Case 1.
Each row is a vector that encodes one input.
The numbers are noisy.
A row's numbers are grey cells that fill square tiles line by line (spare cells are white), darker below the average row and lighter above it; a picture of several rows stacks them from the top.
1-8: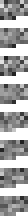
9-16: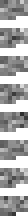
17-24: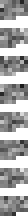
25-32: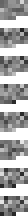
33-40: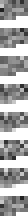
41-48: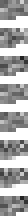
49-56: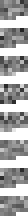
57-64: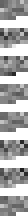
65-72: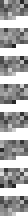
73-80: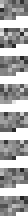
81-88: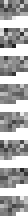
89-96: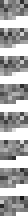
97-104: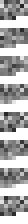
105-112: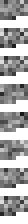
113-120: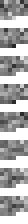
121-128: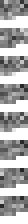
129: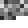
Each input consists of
a point on a 4-point line and a true/false value.
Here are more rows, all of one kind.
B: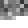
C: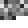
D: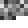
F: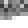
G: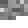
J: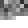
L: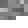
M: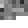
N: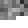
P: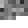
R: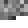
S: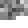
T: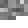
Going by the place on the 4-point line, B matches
G, J, L and T.
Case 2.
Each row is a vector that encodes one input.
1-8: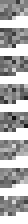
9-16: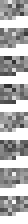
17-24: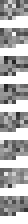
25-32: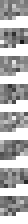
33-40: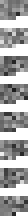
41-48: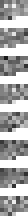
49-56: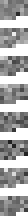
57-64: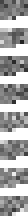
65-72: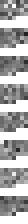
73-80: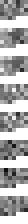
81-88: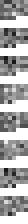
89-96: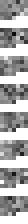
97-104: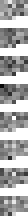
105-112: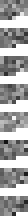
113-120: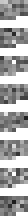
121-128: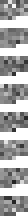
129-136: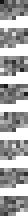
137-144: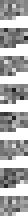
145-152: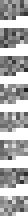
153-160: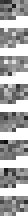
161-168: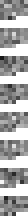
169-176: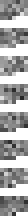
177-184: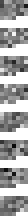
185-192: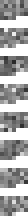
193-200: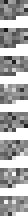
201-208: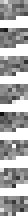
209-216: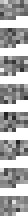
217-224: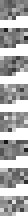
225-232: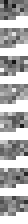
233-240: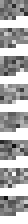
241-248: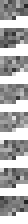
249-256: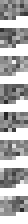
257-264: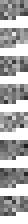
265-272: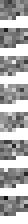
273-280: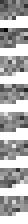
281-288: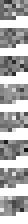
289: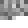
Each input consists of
one of 10 labels and a point on a 4-point line.
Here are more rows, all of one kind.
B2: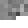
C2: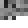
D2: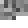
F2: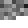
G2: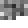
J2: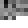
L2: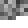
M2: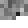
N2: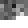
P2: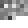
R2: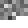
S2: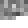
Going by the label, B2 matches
M2 and S2.
